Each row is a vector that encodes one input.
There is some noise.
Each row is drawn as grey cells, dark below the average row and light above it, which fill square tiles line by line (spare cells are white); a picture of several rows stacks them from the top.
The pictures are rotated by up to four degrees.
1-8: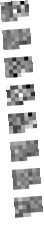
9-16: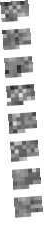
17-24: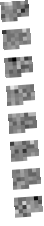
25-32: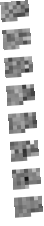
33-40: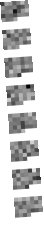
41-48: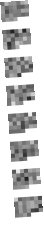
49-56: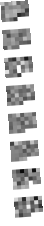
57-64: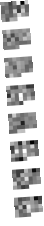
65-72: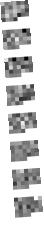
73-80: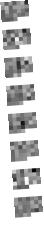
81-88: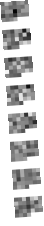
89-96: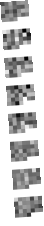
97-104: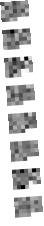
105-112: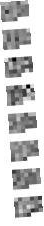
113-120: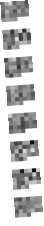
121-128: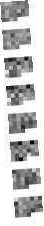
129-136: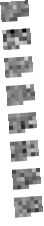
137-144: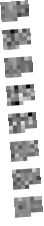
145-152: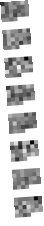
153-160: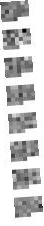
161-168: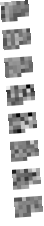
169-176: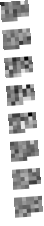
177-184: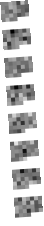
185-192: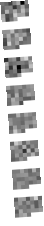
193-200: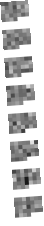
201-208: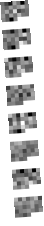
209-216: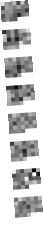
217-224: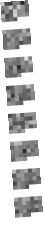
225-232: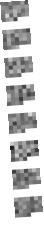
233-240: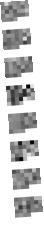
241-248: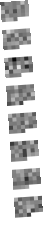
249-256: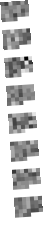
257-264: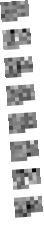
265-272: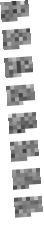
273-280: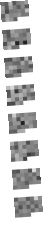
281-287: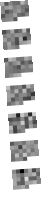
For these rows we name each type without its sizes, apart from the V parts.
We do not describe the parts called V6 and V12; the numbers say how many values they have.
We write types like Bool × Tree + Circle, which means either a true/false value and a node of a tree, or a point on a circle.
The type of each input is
(Bool × (Tree + Unit) + V6) × V12.
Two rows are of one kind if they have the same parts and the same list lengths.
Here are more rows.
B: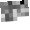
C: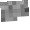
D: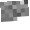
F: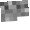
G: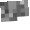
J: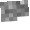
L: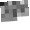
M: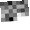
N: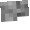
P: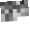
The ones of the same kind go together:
B, M, P
C, D
F, G, J, L, N

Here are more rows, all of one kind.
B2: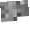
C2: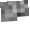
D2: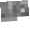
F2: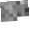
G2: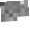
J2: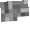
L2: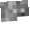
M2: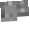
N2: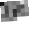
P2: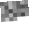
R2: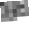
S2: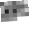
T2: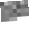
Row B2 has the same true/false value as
J2 and S2.
